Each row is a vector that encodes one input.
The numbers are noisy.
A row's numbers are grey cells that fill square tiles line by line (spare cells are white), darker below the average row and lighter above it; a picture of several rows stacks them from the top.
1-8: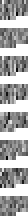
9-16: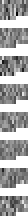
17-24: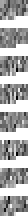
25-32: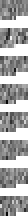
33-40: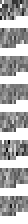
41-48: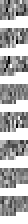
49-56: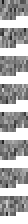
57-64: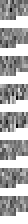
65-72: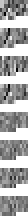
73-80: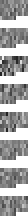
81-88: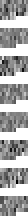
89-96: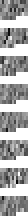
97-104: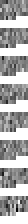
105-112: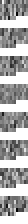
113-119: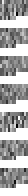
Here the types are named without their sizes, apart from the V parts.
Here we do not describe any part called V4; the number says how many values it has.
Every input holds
either a point on each of two lines, or a list of items, each a true/false value and a value of V4.
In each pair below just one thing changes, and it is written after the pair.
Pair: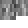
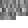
the true/false value in item 2 of the list
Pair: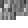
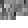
the true/false value in item 1 of the list
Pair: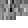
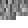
the true/false value in item 1 of the list
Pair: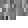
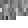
the true/false value in item 2 of the list
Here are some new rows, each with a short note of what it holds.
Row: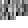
a point on each of two lines
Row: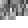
a point on each of two lines
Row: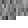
a list of one item
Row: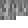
a list of two items
